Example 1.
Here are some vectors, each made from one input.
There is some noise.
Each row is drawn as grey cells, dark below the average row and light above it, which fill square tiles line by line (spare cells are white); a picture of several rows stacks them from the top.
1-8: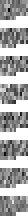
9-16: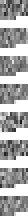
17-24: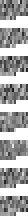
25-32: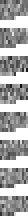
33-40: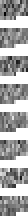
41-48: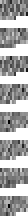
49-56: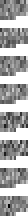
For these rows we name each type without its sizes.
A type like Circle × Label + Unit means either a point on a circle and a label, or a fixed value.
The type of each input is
Line × Line + Tree + Unit.
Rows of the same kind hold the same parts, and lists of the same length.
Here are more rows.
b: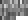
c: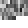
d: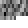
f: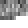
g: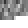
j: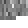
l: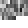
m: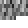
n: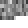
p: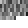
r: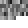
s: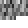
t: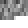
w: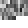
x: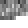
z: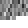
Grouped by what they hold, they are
b, f, g, j, n, t, x, z
c, l, w
d, m, p, r, s

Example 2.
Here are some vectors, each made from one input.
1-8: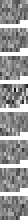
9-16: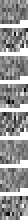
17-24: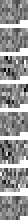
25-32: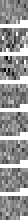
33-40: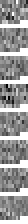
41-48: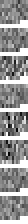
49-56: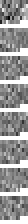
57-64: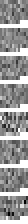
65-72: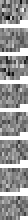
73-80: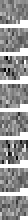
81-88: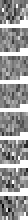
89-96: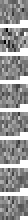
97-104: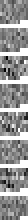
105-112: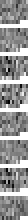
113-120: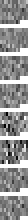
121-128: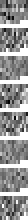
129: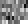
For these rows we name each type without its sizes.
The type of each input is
Bool × Bool × Bool × Bool + Tree + Unit.
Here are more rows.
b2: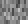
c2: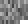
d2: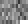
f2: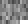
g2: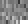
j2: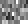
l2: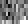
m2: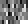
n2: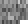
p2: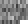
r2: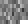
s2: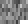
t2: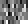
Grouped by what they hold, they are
b2, c2, d2, f2, g2, n2, p2, r2, s2
j2, l2
m2, t2

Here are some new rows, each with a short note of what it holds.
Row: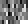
a fixed value
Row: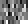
a fixed value
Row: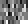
a fixed value
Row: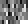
a fixed value
